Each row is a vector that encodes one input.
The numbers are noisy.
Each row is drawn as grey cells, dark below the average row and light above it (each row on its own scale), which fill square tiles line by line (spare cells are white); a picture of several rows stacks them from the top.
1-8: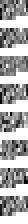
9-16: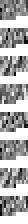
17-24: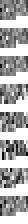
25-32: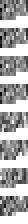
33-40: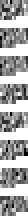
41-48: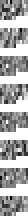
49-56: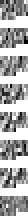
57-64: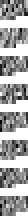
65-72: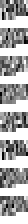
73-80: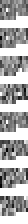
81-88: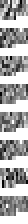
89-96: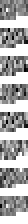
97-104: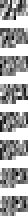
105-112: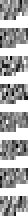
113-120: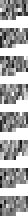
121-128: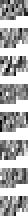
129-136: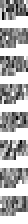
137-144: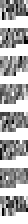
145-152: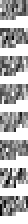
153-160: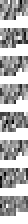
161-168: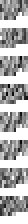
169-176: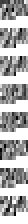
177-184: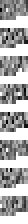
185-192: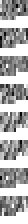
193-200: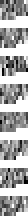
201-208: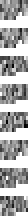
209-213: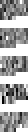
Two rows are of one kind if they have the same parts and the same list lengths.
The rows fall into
2 kinds.
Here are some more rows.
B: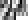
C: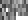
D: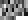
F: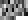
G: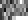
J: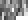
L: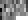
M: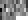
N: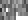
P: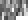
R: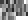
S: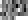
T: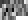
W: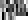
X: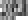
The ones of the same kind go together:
B, C, G, J, L, M, N, P
D, F, R, S, T, W, X

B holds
a point on an 11-point line and a true/false value.
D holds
a point on an 8-point line.
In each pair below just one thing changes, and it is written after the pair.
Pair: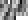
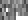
the true/false value
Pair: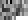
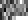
the true/false value
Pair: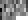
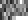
the place on the 11-point line
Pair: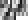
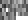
the true/false value
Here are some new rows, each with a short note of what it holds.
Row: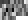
a point on an 8-point line
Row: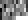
a point on an 11-point line and a true/false value
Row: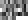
a point on an 8-point line
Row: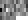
a point on an 11-point line and a true/false value
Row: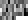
a point on an 8-point line
